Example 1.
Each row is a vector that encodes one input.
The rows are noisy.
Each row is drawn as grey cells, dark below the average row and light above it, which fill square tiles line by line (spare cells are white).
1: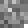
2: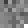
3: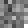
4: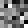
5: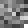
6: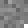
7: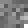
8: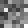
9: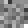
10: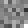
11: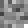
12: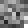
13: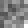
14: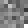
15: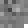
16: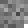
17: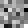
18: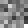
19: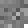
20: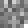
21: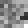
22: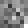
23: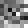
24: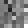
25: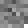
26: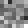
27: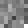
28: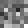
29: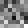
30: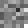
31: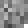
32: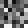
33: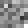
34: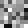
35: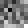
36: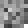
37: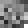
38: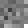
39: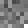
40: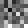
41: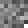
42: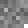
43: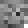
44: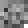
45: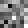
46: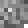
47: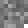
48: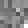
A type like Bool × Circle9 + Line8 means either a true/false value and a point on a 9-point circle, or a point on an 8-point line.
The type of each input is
Bool × Bool × Bool × Bool.
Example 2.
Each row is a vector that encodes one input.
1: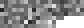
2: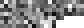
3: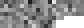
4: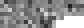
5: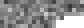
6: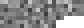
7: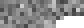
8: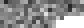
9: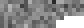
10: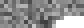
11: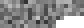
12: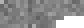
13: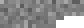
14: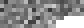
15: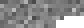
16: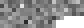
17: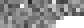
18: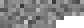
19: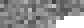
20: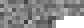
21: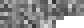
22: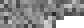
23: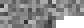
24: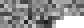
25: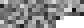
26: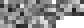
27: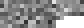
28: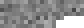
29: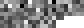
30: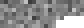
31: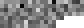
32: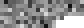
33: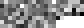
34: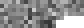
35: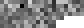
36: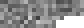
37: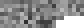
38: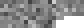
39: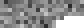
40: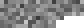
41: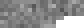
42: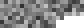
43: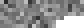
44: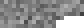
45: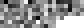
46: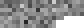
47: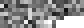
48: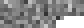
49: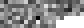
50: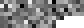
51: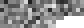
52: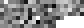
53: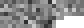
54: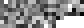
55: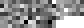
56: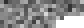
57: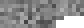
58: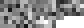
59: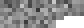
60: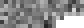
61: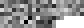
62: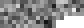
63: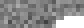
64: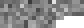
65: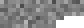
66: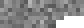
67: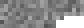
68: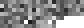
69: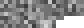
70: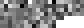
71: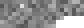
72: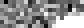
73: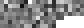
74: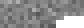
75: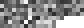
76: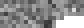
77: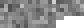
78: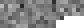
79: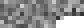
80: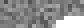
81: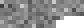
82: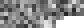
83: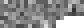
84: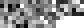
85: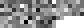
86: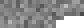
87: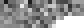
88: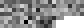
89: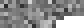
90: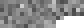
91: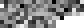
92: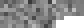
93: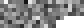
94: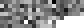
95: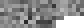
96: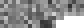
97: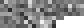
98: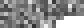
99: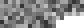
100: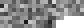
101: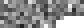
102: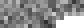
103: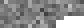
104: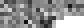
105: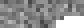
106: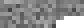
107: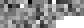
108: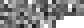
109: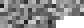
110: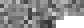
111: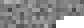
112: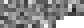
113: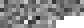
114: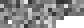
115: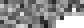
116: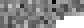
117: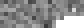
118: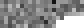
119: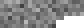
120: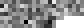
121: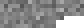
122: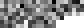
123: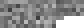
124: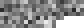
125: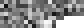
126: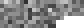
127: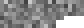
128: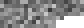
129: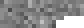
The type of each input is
Circle9.
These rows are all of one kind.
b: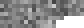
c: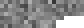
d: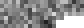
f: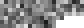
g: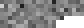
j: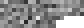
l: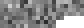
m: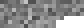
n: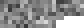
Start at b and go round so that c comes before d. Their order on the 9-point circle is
b, c, j, g, m, n, d, f, l.
